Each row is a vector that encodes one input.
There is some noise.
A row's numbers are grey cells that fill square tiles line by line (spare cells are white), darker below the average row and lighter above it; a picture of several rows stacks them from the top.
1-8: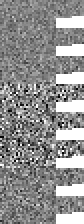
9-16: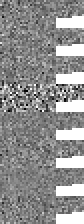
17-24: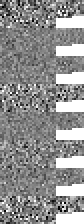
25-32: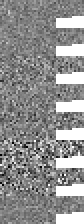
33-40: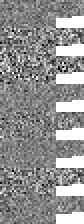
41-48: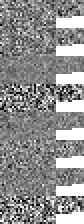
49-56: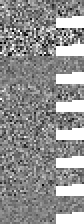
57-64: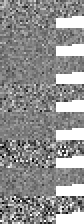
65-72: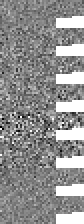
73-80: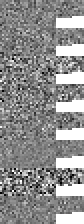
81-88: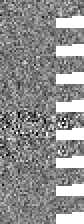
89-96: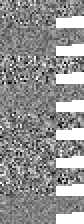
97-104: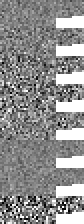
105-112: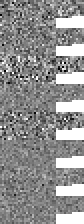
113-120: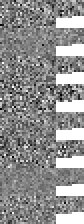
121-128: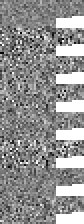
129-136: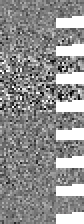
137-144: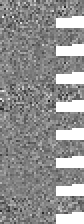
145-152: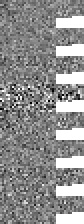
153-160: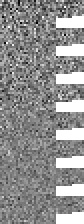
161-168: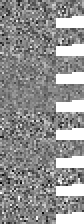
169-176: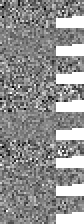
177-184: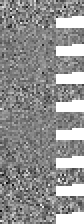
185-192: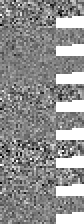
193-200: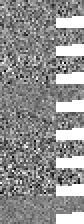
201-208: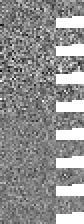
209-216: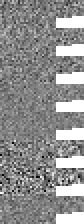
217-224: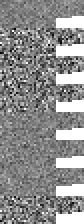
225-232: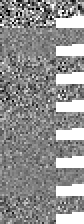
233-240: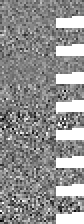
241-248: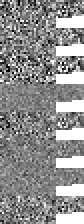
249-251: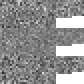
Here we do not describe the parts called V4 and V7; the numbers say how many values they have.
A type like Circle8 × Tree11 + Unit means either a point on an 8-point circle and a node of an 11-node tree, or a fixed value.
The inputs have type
(Circle8 + Line5) × V4 + V7.
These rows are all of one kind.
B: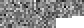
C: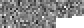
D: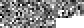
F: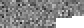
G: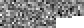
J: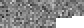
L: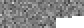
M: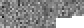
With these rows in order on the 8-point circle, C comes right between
B and M.
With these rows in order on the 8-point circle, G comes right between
J and L.
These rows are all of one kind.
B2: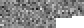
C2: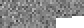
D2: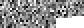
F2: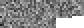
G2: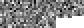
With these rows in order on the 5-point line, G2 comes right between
B2 and F2.
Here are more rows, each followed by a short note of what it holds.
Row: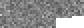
a point on an 8-point circle and a value of V4
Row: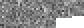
a value of V7
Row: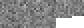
a value of V7
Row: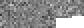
a value of V7
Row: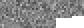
a point on a 5-point line and a value of V4
